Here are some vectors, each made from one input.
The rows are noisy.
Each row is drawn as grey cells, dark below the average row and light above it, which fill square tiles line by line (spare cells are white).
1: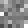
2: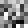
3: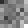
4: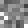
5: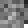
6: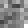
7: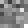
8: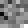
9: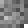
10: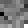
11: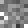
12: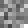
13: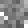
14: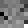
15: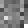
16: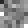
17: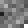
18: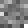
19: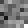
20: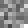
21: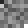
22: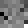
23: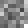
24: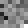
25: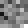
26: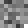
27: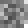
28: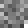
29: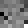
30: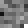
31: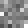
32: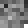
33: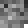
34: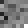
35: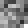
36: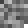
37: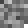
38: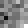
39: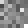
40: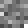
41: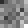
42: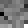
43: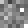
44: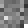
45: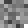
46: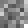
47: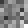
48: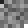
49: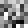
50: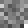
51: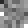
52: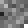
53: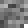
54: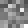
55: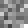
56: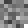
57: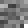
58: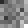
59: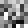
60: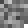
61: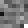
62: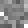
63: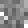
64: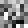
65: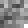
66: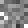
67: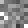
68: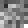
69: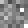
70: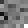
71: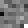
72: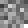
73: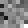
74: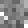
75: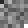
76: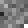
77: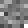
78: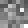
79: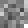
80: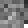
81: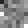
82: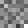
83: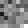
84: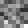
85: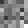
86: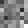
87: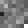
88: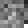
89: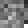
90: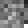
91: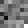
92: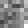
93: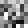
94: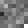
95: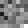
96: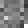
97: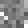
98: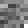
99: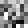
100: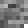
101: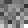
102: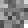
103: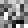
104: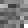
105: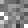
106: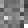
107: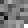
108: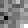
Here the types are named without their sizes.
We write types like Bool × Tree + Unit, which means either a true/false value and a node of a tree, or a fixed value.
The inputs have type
Bool × Bool × Bool × Bool × Label + Unit.
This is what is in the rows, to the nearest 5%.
About 5% of them hold a fixed value. The rest hold a label and four true/false values.
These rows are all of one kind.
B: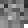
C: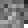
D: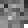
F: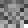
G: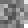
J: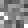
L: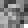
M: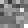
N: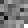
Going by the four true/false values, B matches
D and L.
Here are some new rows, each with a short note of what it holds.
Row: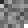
a label and four true/false values
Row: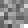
a label and four true/false values
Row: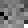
a label and four true/false values
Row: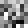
a fixed value
